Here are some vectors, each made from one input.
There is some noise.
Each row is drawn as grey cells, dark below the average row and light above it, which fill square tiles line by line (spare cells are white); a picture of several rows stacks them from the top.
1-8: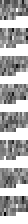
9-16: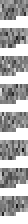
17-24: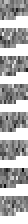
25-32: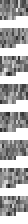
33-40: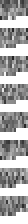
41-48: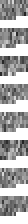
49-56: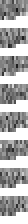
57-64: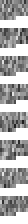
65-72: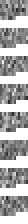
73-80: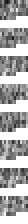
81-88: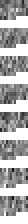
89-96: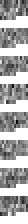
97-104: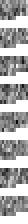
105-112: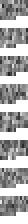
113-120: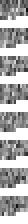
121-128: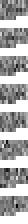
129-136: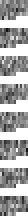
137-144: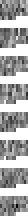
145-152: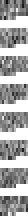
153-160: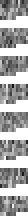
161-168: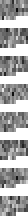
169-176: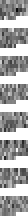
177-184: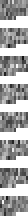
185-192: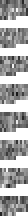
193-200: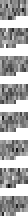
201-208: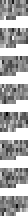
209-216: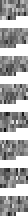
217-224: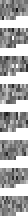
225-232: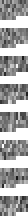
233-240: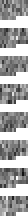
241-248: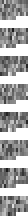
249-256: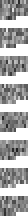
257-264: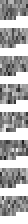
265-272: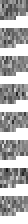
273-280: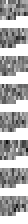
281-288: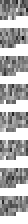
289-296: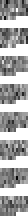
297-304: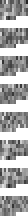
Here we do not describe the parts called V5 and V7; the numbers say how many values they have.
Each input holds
one of 9 labels, five true/false values, a value of V5 and a value of V7.
